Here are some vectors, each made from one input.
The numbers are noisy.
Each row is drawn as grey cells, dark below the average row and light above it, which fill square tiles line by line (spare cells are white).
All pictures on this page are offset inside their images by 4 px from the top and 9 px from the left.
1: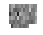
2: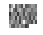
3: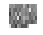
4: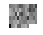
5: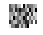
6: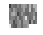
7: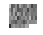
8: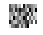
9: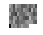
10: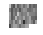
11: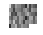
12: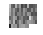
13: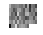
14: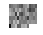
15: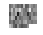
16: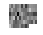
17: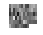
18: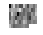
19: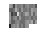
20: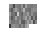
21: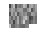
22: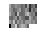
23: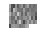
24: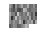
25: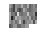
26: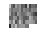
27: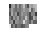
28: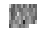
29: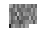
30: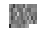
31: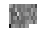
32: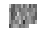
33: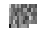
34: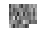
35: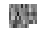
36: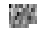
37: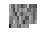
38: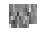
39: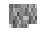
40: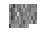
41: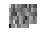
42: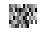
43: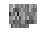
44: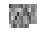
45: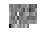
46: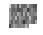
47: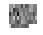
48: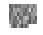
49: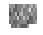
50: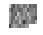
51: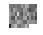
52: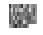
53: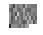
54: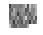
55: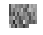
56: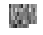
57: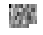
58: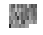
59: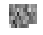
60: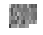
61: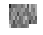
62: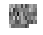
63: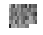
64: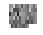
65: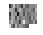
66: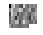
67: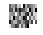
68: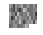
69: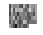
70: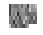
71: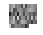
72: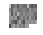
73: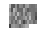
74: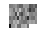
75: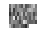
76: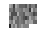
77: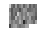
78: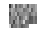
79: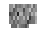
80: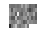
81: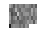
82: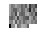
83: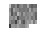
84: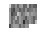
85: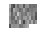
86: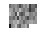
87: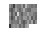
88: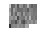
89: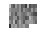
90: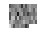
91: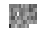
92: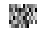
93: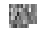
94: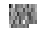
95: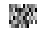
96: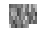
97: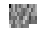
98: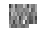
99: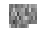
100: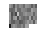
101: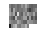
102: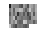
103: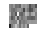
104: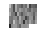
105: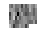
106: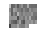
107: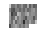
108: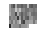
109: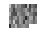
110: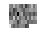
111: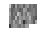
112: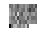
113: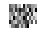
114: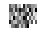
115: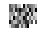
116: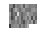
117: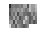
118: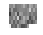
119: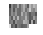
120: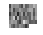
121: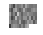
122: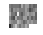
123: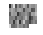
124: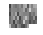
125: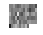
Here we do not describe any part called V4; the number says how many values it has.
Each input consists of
a list of up to two items, each a point on a 5-point line and a value of V4.
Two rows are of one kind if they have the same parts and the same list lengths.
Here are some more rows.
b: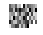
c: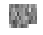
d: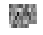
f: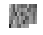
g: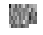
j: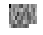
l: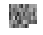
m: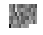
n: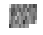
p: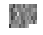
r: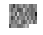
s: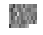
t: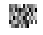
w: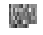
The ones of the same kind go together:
b, t
c, d, g, j, l, w
f, m, n, p, r, s

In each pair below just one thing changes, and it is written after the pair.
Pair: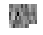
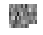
the place on the 5-point line in item 2 of the list
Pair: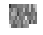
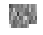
the place on the 5-point line in item 1 of the list
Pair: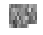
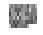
the value of V4 in item 1 of the list
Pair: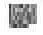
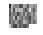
the place on the 5-point line in item 2 of the list
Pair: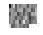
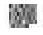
the place on the 5-point line in item 1 of the list
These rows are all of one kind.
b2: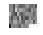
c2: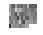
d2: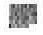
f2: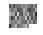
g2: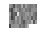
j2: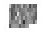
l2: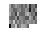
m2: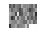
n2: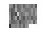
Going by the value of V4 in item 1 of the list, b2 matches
g2 and n2.
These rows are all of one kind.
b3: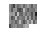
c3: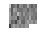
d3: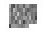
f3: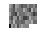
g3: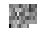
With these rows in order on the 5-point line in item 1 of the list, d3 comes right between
b3 and c3.
